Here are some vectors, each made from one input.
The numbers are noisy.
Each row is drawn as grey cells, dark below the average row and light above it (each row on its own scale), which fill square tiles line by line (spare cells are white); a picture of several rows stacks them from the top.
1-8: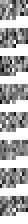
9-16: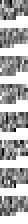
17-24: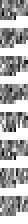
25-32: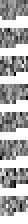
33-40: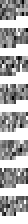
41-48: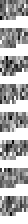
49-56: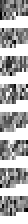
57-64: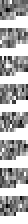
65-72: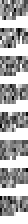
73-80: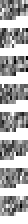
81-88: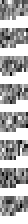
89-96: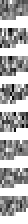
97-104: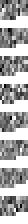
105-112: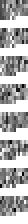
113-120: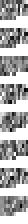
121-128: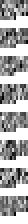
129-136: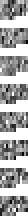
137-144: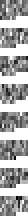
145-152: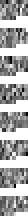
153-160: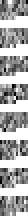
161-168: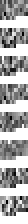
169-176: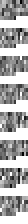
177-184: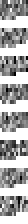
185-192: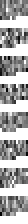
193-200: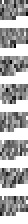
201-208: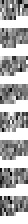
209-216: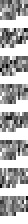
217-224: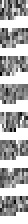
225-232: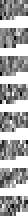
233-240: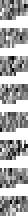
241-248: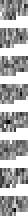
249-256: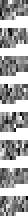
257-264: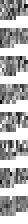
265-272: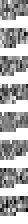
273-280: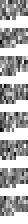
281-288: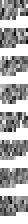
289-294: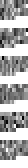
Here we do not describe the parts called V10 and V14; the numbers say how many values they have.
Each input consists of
either a point on an 8-point line and a value of V10, or four true/false values and a value of V14.
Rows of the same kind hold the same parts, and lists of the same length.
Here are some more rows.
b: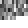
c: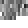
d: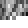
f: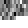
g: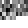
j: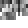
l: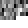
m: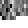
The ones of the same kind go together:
b, d, f, g, l, m
c, j

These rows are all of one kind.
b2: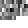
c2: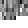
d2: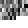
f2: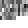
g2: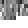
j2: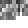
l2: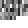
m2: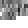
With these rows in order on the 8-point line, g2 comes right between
j2 and m2.
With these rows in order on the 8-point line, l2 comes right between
b2 and f2.
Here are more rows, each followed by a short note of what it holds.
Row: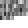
four true/false values and a value of V14
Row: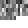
a point on an 8-point line and a value of V10
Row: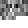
four true/false values and a value of V14
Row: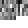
a point on an 8-point line and a value of V10
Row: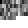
four true/false values and a value of V14
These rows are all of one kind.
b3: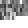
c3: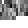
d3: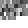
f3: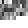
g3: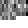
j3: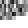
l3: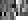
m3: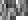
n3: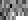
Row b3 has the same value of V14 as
c3 and m3.
